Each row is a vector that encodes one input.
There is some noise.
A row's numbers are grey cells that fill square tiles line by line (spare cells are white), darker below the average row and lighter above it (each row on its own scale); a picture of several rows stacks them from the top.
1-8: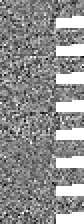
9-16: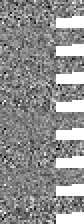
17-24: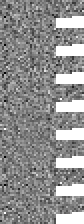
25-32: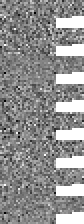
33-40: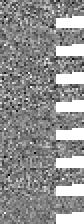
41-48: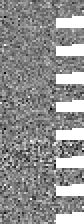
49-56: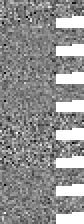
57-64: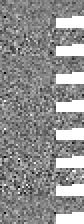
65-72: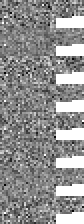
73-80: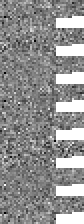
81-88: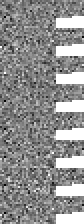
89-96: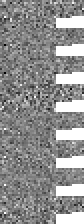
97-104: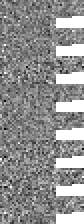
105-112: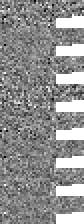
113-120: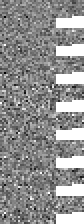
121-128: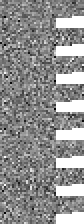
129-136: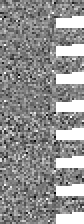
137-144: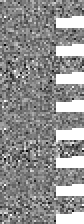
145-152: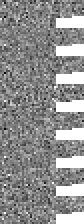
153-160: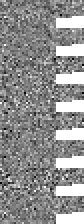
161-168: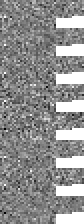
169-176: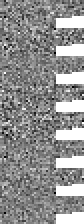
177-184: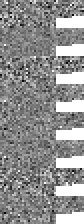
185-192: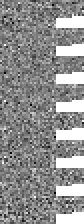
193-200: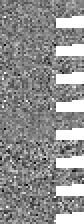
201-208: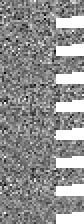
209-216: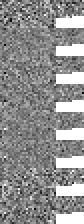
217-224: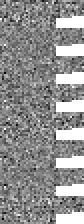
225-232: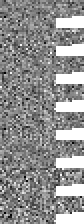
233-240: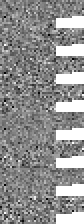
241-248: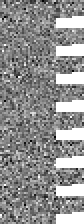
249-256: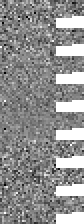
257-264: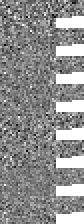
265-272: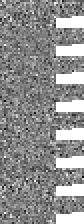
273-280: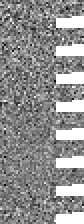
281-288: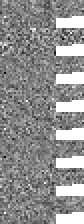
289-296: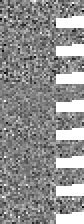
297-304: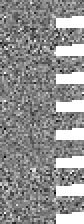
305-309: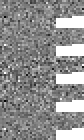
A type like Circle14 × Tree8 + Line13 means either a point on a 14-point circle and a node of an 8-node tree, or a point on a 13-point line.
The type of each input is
Bool × Line20.
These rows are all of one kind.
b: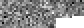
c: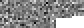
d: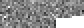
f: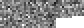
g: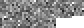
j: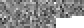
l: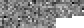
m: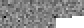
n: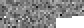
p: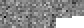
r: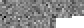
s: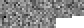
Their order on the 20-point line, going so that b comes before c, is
b, f, l, j, s, n, r, p, g, m, c, d.
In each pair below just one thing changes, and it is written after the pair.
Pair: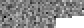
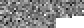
the place on the 20-point line
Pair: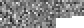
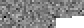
the place on the 20-point line
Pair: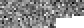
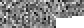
the true/false value
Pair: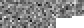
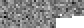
the true/false value
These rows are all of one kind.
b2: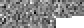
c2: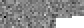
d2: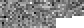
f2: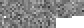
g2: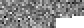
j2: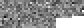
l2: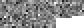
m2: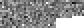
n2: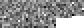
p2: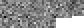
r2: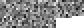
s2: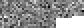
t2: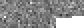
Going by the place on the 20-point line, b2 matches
d2, j2, m2 and t2.
